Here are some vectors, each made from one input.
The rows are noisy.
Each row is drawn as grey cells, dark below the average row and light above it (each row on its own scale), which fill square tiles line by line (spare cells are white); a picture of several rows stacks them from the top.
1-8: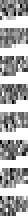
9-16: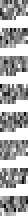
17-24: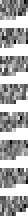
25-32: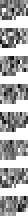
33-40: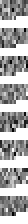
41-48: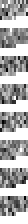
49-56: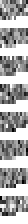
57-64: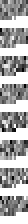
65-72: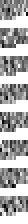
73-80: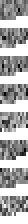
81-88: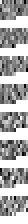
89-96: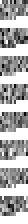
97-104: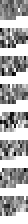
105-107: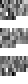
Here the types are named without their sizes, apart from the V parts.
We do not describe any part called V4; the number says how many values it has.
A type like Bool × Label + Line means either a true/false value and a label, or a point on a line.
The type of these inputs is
(Bool × Circle + Label) × Circle × V4.
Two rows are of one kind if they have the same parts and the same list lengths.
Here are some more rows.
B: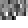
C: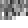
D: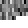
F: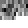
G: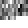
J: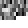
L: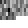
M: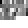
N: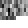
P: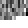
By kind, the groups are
B, D, F, J
C, G, L, M, N, P

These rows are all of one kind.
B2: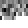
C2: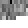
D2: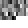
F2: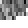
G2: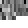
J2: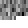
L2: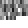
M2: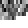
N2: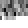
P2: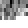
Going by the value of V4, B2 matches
G2, J2 and M2.
